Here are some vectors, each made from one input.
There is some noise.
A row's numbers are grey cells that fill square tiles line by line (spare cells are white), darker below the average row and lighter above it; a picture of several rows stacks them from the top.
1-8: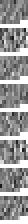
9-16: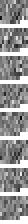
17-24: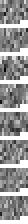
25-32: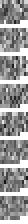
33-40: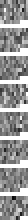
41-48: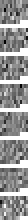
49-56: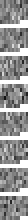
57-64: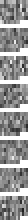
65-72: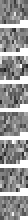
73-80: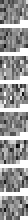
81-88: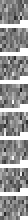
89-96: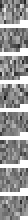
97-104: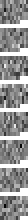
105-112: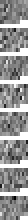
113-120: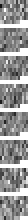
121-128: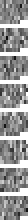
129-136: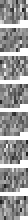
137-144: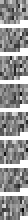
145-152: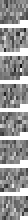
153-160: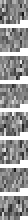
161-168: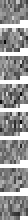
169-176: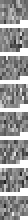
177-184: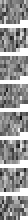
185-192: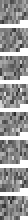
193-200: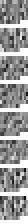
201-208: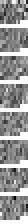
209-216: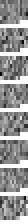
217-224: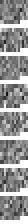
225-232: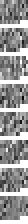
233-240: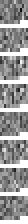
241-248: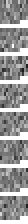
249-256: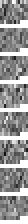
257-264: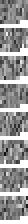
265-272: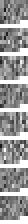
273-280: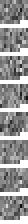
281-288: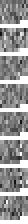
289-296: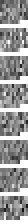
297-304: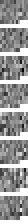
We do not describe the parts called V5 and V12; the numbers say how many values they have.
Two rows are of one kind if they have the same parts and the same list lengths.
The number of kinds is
3.
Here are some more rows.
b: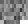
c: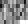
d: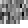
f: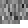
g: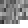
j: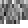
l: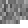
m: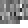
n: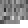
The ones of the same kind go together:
b, f, m
c, d, j
g, l, n

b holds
a point on a 7-point line and a value of V5.
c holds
a point on an 8-point line and a true/false value.
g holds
a value of V5 and a value of V12.
